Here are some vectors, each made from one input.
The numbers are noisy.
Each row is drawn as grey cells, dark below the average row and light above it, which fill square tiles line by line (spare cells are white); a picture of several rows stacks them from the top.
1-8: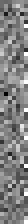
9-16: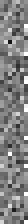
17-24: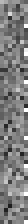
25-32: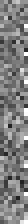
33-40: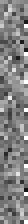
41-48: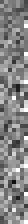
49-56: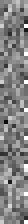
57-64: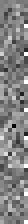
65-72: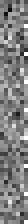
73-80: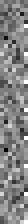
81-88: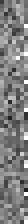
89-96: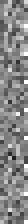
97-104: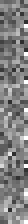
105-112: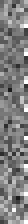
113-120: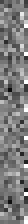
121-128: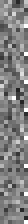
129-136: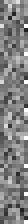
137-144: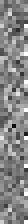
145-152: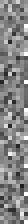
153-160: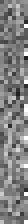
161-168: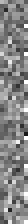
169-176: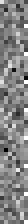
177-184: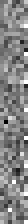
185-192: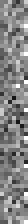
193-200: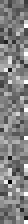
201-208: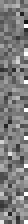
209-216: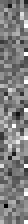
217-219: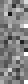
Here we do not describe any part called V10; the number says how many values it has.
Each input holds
either a point on a 12-point line, or a point on a 17-point line, or a value of V10.
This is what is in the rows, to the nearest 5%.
About 35% of them hold a point on a 12-point line. About 45% of them hold a point on a 17-point line. The rest hold a value of V10.
